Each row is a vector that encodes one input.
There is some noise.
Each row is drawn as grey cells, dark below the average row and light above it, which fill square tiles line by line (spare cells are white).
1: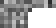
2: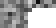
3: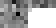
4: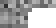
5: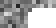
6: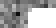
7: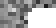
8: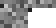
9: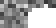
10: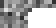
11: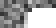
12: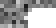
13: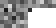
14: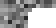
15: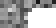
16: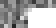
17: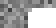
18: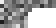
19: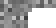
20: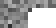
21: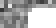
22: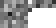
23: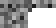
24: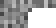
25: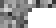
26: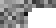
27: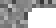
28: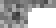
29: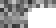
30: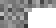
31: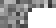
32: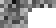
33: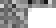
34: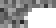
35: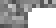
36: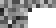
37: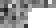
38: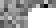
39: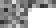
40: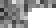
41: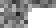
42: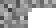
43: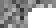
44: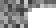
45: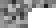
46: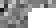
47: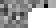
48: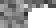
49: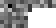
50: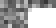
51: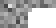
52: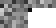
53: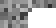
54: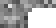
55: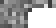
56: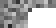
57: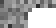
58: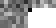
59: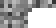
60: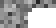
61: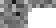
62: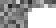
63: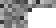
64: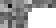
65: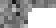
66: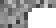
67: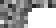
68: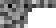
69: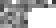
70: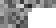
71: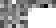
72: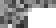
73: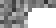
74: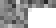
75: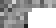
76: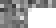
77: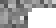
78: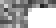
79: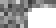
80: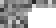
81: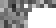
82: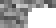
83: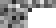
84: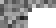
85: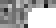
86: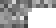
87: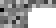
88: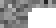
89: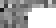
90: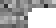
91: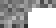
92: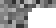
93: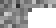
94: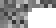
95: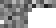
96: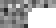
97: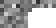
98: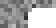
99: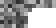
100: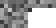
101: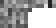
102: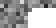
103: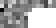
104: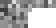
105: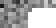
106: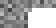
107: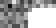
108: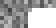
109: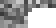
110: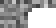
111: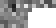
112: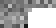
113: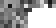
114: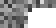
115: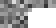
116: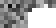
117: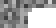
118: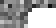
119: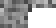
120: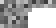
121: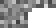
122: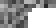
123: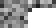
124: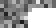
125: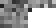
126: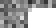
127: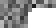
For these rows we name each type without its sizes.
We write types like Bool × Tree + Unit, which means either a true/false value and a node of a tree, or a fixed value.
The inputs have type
(Bool × Bool × Bool + Circle) × Label.
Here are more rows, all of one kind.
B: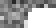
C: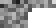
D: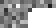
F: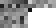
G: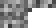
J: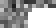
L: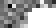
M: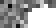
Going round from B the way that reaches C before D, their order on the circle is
B, F, C, J, D, M, G, L.
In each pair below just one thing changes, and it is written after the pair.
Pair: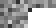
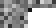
the label
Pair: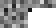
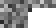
the label
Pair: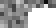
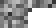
the label
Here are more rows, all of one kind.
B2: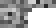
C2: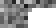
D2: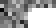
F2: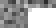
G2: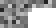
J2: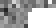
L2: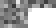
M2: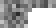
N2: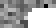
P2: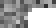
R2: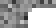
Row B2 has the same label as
N2 and P2.
